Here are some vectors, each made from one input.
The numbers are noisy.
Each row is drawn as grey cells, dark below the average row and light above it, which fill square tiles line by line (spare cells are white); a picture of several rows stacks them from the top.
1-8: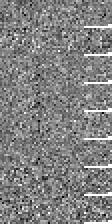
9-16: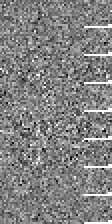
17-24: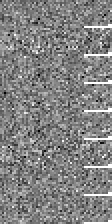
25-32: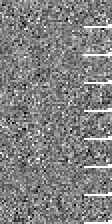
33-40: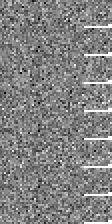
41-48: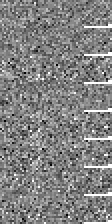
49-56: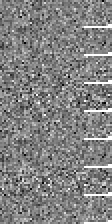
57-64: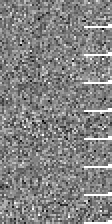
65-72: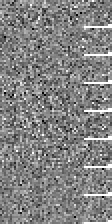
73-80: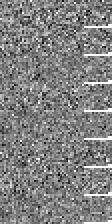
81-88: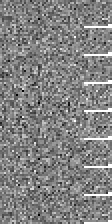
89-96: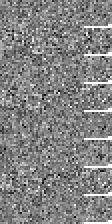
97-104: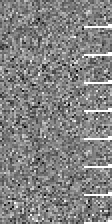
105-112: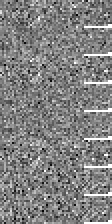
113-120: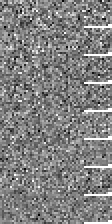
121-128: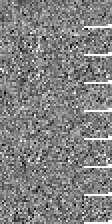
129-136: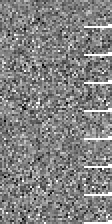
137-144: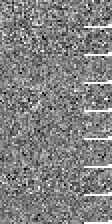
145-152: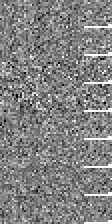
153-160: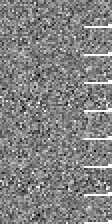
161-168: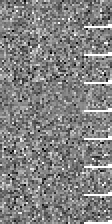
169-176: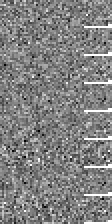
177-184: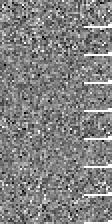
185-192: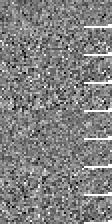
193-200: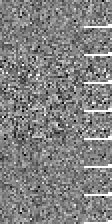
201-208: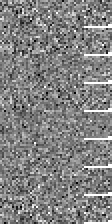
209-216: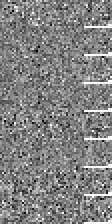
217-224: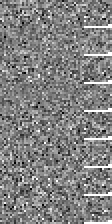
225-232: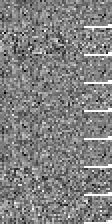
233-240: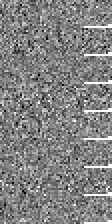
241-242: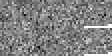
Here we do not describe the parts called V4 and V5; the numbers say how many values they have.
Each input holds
a value of V5, together with either one of 7 labels, or a true/false value and a value of V4.
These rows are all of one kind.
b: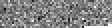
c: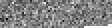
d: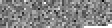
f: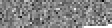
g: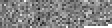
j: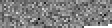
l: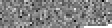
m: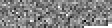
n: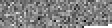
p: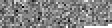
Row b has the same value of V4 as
c, d, m and n.
